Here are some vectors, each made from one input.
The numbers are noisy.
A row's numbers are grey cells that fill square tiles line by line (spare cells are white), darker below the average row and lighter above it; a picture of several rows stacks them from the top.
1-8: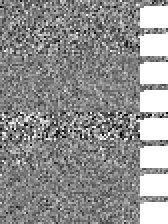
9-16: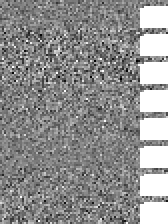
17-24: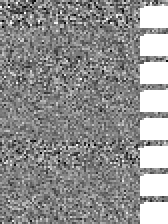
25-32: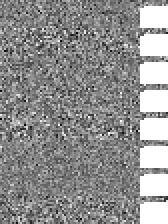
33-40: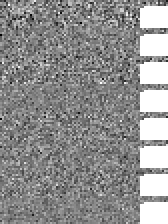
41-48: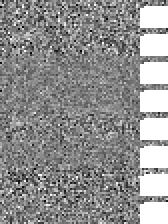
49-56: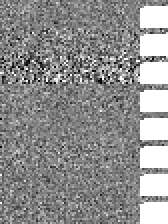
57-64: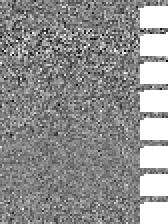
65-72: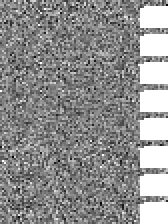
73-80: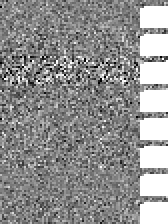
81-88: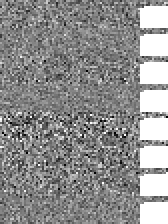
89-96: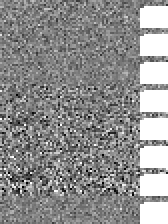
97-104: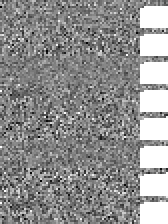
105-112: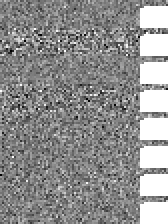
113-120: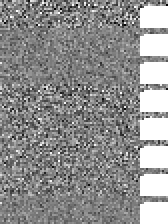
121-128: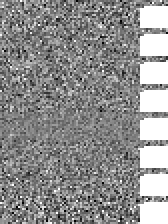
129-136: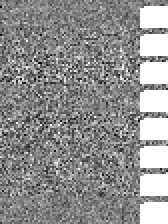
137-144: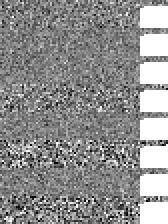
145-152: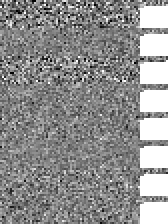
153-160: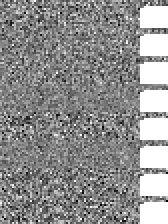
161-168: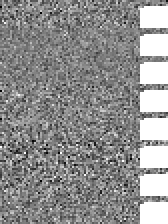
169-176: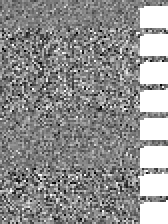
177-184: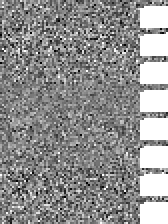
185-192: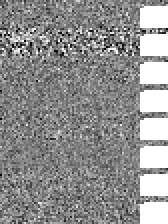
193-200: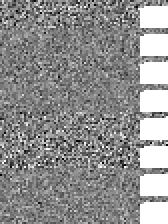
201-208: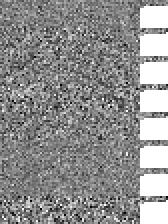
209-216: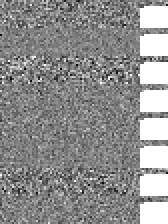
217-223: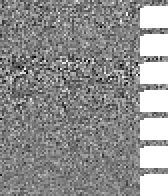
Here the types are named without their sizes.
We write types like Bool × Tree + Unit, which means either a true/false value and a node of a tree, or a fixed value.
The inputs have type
(Bool × Bool × Bool × Bool + Circle) × Circle.
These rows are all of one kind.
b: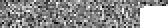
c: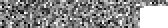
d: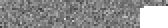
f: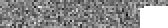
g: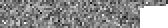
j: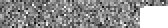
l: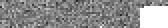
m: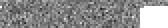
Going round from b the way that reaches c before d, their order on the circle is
b, c, g, f, l, j, d, m.
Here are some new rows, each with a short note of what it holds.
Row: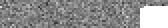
a point on a circle and four true/false values
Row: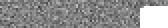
a point on each of two circles
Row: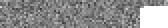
a point on each of two circles
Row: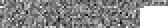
a point on a circle and four true/false values
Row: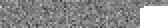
a point on each of two circles
